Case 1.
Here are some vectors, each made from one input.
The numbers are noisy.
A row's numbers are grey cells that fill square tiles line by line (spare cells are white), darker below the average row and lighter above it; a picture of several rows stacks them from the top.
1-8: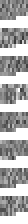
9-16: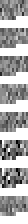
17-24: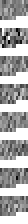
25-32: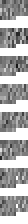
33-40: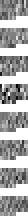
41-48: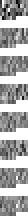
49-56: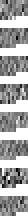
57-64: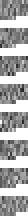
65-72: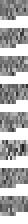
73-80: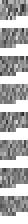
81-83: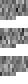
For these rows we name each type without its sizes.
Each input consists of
a list of points on a circle.
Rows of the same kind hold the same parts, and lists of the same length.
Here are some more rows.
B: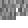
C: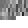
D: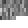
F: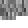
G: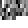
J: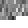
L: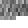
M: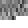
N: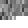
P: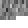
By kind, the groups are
B, F, J, M, P
C, D, L, N
G

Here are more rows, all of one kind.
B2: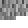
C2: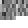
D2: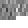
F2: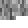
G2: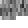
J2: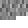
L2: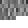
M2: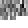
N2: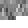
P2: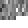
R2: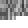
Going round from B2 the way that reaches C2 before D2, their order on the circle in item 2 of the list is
B2, C2, F2, D2, N2, J2, G2, L2, R2, P2, M2.
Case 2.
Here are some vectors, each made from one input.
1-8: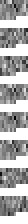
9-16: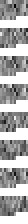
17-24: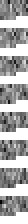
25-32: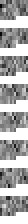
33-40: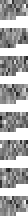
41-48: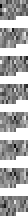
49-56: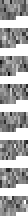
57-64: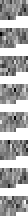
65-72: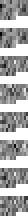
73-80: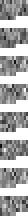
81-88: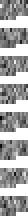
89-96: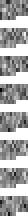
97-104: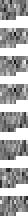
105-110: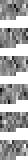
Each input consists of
either a point on a 15-point circle, or a point on each of two 7-point lines.
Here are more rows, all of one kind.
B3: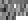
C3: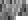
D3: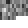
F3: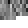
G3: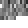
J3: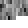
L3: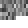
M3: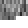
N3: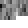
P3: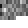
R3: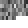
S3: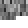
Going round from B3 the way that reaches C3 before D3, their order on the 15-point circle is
B3, S3, M3, C3, J3, N3, P3, D3, F3, G3, R3, L3.
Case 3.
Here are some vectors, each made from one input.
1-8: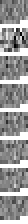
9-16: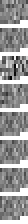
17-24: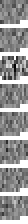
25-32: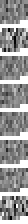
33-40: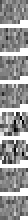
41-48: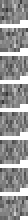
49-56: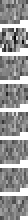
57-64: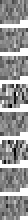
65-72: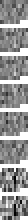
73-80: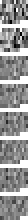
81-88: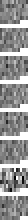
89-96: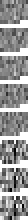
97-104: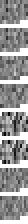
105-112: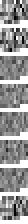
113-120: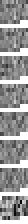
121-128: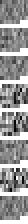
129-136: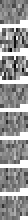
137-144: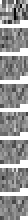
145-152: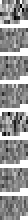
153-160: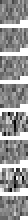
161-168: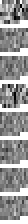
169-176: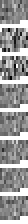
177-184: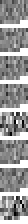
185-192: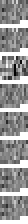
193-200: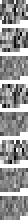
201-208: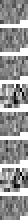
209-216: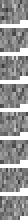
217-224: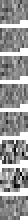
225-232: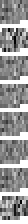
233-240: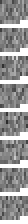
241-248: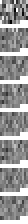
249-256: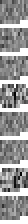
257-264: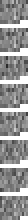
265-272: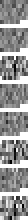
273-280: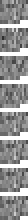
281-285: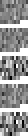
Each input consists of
either a point on a 3-point line and a point on a 4-point line, or three true/false values.
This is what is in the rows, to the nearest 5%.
About 20% of them hold a point on a 3-point line and a point on a 4-point line. The rest hold three true/false values.
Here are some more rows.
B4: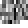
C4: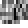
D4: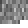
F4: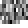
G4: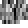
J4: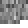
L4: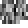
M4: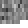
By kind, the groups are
B4, C4, F4, G4, L4
D4, J4, M4

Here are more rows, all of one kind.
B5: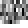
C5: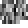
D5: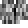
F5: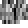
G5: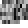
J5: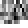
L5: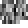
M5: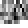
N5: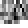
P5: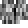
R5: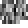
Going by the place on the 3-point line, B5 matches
J5, M5 and N5.
